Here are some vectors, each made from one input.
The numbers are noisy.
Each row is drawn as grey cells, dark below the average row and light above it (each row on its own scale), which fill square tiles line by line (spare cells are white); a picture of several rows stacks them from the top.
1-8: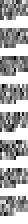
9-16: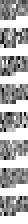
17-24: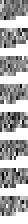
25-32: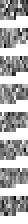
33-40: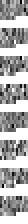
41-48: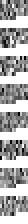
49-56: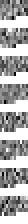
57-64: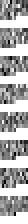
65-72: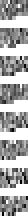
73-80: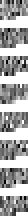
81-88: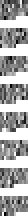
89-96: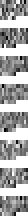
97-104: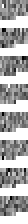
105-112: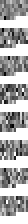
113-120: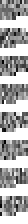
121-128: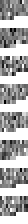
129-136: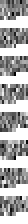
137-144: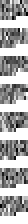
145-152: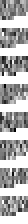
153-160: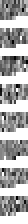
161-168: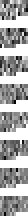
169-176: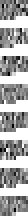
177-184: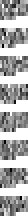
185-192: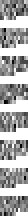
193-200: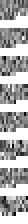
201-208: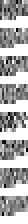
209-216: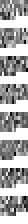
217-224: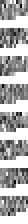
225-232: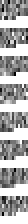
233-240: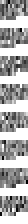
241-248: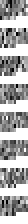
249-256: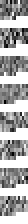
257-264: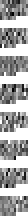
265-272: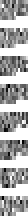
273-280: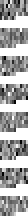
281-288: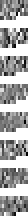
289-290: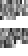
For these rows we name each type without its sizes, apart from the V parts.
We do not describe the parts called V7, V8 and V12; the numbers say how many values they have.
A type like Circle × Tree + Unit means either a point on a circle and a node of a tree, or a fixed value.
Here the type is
Bool × (Circle + V7) × Line × V8 × V12.
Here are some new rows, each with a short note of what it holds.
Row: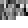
a point on a circle, a point on a line, a true/false value, a value of V8 and a value of V12
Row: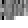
a point on a line, a true/false value, a value of V7, a value of V8 and a value of V12
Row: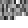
a point on a circle, a point on a line, a true/false value, a value of V8 and a value of V12
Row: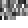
a point on a circle, a point on a line, a true/false value, a value of V8 and a value of V12
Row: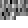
a point on a line, a true/false value, a value of V7, a value of V8 and a value of V12
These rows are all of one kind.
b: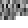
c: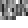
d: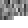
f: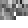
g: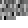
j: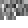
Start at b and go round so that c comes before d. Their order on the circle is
b, f, c, g, d, j.
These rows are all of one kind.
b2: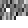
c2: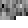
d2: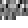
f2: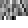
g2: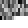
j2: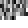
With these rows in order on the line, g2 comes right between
f2 and j2.
